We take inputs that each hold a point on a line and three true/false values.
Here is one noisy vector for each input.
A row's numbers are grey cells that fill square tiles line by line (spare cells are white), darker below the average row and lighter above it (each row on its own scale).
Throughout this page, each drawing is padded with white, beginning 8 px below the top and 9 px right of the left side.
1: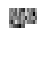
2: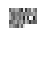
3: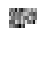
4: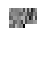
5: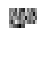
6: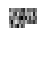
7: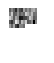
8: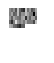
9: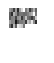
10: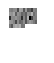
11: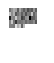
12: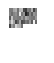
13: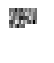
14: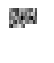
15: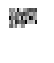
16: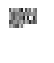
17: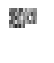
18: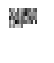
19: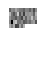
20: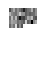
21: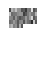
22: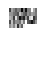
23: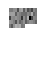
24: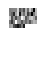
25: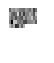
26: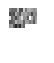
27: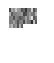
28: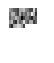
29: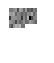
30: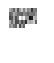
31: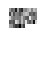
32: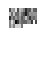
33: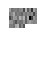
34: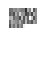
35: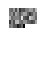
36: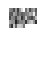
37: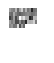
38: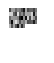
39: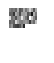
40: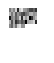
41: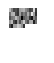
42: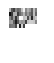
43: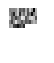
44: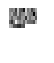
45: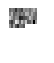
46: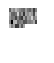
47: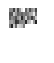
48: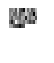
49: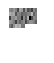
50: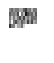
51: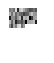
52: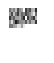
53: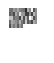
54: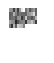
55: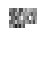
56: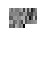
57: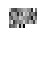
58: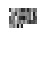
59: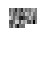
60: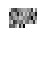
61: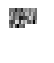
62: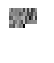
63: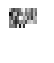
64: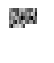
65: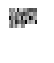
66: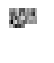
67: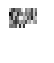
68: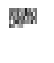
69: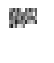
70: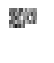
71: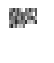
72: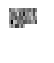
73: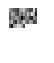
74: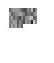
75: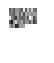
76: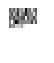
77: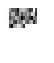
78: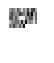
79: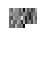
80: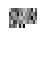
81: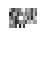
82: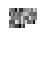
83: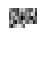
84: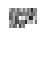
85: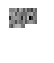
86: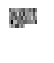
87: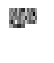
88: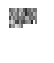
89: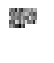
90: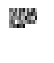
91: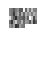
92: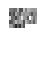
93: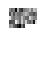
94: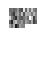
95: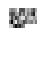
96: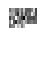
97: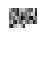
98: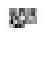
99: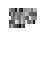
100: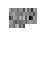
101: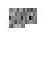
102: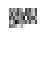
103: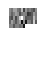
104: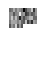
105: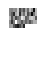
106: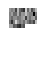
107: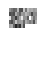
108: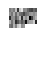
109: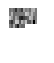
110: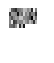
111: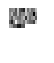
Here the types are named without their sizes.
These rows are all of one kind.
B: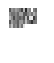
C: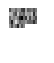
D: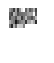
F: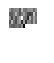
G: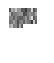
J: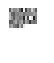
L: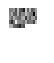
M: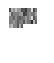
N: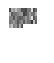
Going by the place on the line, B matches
G, M and N.
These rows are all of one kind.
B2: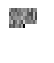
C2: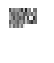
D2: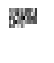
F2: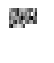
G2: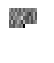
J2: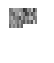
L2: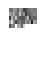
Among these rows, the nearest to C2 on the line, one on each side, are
D2 and L2.
